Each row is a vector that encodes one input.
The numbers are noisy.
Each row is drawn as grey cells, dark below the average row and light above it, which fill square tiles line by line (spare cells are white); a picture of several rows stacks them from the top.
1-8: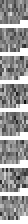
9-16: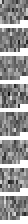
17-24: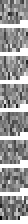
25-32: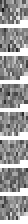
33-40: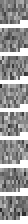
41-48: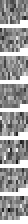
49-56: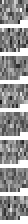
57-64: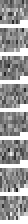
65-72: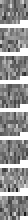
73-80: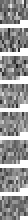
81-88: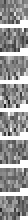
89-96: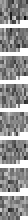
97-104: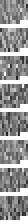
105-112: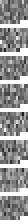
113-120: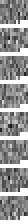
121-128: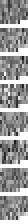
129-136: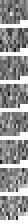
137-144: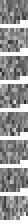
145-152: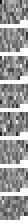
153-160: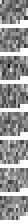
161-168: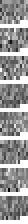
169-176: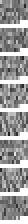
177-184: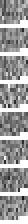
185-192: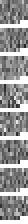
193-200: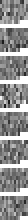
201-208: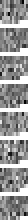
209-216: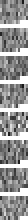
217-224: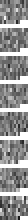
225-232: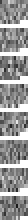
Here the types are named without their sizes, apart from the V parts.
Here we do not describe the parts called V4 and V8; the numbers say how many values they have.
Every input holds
either a point on each of two circles and a value of V4, or a value of V8.
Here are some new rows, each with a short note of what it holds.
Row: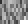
a value of V8
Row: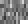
a point on each of two circles and a value of V4
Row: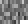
a point on each of two circles and a value of V4
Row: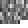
a point on each of two circles and a value of V4
